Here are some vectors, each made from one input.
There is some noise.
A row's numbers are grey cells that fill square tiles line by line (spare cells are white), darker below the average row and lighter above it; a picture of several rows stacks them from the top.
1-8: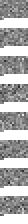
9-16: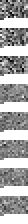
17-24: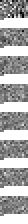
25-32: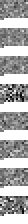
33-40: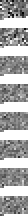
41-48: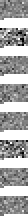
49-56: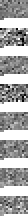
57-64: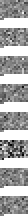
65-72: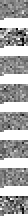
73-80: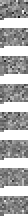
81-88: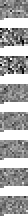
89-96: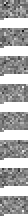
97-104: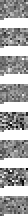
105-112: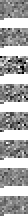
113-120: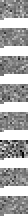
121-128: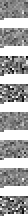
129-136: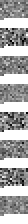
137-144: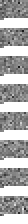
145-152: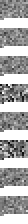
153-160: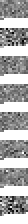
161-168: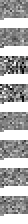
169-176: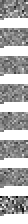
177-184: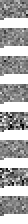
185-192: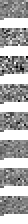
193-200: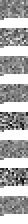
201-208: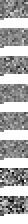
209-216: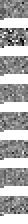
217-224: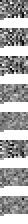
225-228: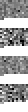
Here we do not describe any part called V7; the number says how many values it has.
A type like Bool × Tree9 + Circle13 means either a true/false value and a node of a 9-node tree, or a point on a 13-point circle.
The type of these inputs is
Bool × Bool × Bool × List2(V7) + Label8 × Label8 + Unit.
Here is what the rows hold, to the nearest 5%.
A few of them hold a fixed value. About 20% of them hold two labels (each one of 8). The rest hold three true/false values, together with a list of up to two values of V7.
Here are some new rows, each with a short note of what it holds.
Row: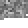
three true/false values, together with a list of two items
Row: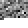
three true/false values, together with a list of one item
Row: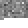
three true/false values, together with a list of two items
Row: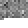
three true/false values, together with a list of one item
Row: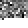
two labels (each one of 8)
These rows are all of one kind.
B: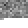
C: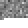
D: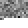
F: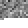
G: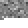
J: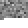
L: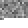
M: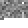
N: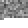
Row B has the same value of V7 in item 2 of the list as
C and G.
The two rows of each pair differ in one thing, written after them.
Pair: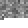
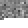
the value of V7 in item 1 of the list
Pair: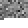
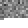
the value of V7 in item 1 of the list
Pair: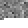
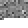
one of the three true/false values
